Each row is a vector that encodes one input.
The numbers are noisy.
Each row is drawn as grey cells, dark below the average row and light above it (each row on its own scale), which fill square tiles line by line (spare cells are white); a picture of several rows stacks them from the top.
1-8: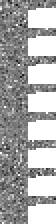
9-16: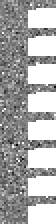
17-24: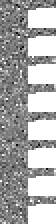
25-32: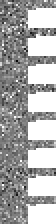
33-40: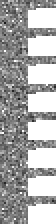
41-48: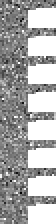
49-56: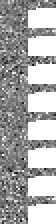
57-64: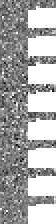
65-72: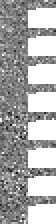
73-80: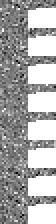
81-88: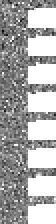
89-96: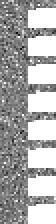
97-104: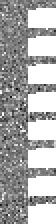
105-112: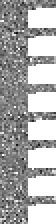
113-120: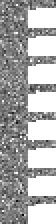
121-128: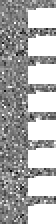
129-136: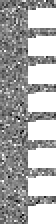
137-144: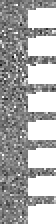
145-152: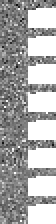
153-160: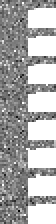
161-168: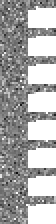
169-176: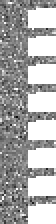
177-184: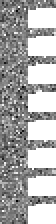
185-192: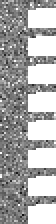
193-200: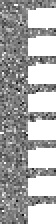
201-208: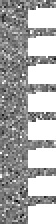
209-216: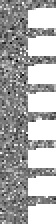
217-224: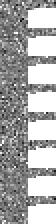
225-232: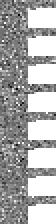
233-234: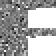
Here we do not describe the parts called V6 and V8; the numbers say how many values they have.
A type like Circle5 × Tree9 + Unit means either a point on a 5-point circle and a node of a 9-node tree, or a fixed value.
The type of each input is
Bool × (Line7 + V8) + V6.
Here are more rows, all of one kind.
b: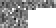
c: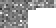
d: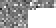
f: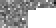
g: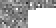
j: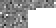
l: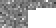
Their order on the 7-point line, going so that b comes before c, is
b, j, c, d, f, g, l.
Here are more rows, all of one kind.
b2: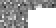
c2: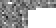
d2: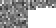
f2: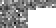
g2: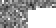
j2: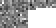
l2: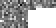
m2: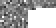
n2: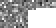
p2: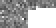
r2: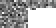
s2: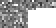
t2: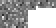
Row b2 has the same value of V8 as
l2 and m2.
